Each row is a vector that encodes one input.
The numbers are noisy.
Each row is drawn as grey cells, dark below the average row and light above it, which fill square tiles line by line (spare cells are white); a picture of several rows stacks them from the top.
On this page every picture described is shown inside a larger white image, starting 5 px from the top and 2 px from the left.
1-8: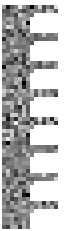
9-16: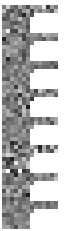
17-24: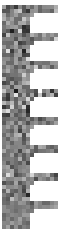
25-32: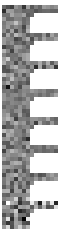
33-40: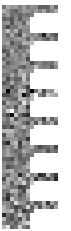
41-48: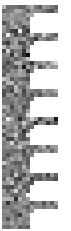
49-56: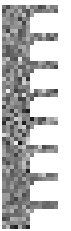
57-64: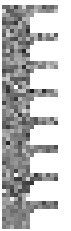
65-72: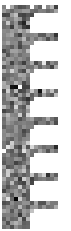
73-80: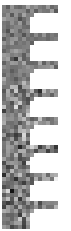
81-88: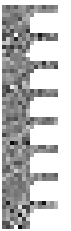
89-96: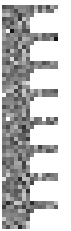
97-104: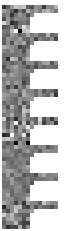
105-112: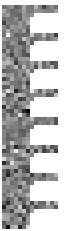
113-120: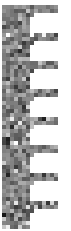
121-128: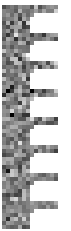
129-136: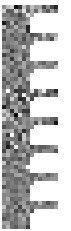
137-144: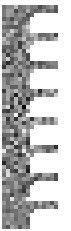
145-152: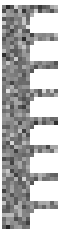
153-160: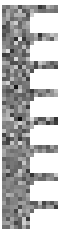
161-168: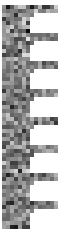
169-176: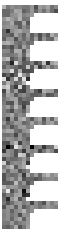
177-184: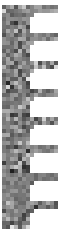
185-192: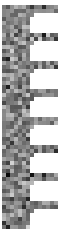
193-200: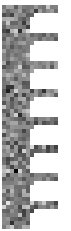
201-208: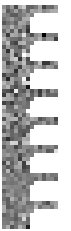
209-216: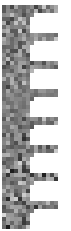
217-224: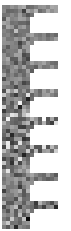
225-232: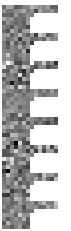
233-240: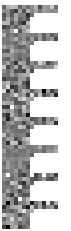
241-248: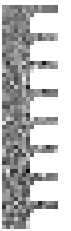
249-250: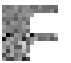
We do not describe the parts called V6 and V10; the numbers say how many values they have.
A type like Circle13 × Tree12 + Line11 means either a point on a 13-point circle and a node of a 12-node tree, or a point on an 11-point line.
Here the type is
(Bool × (Circle8 + Line5) + V6) × V10.
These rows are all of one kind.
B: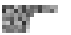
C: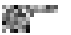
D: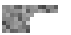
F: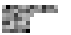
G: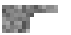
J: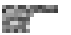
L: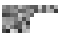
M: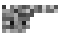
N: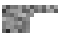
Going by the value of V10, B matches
L, M and N.
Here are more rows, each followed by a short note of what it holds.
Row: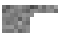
a point on an 8-point circle, a true/false value and a value of V10
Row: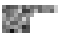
a value of V6 and a value of V10
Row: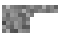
a point on an 8-point circle, a true/false value and a value of V10
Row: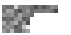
a point on an 8-point circle, a true/false value and a value of V10
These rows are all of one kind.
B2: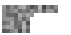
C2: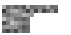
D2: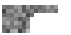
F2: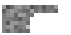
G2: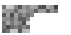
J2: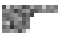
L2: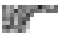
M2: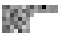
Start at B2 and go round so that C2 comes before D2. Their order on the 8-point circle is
B2, M2, L2, G2, C2, D2, F2, J2.
